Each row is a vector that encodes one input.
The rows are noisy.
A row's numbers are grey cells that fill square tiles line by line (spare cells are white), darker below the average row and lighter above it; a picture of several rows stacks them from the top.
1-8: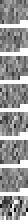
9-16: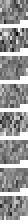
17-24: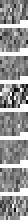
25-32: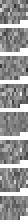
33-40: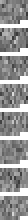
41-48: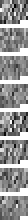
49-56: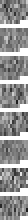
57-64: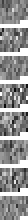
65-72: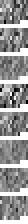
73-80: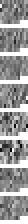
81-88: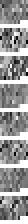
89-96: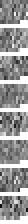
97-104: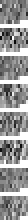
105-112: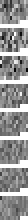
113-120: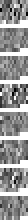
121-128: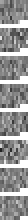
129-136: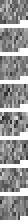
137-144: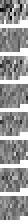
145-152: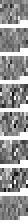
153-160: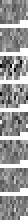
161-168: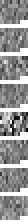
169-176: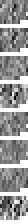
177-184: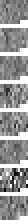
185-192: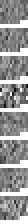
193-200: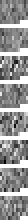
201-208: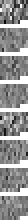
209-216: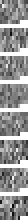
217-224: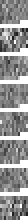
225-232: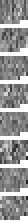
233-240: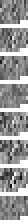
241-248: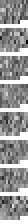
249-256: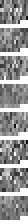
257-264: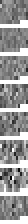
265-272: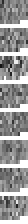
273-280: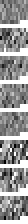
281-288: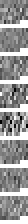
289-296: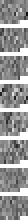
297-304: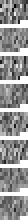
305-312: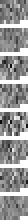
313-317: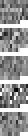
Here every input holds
seven labels (each one of 8), a point on a 7-point line and five true/false values.
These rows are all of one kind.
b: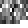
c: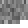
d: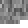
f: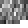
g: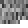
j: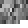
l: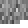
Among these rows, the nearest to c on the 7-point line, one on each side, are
f and g.
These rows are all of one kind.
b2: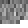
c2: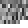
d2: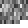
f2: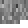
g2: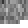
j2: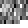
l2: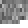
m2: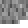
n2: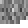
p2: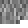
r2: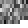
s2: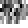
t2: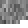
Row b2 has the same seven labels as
d2, j2 and p2.
